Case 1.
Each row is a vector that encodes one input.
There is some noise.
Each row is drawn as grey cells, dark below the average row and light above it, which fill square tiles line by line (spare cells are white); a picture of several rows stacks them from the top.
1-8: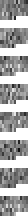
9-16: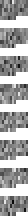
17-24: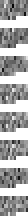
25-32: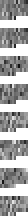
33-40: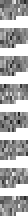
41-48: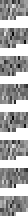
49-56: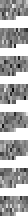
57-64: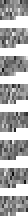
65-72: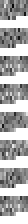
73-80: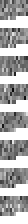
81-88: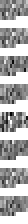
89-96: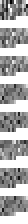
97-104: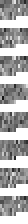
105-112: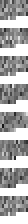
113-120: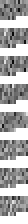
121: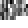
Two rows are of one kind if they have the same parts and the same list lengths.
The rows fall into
2 kinds.
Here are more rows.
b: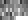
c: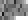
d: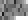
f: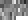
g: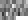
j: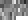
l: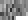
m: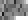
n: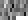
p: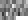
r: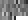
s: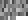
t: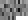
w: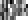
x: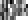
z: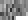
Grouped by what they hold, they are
b, c, d, f, g, j, l, m, n, p, r, s, t, z
w, x

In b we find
a point on an 11-point circle.
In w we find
a fixed value.
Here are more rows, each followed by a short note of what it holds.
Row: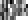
a fixed value
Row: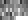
a point on an 11-point circle
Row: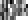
a fixed value
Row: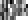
a fixed value
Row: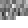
a point on an 11-point circle
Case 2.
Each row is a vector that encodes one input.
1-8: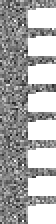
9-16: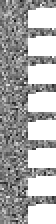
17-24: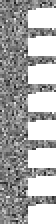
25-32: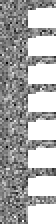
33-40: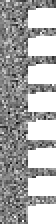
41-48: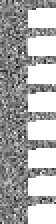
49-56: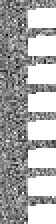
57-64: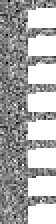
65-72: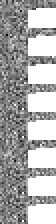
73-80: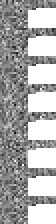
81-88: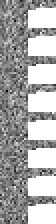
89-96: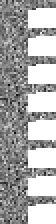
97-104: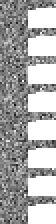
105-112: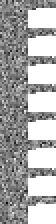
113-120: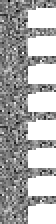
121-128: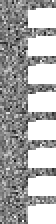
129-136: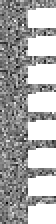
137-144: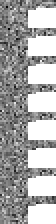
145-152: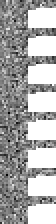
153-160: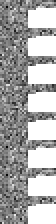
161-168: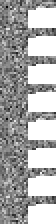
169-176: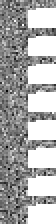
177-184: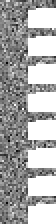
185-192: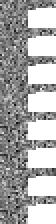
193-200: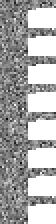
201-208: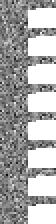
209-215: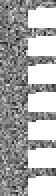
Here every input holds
a point on a 9-point line.
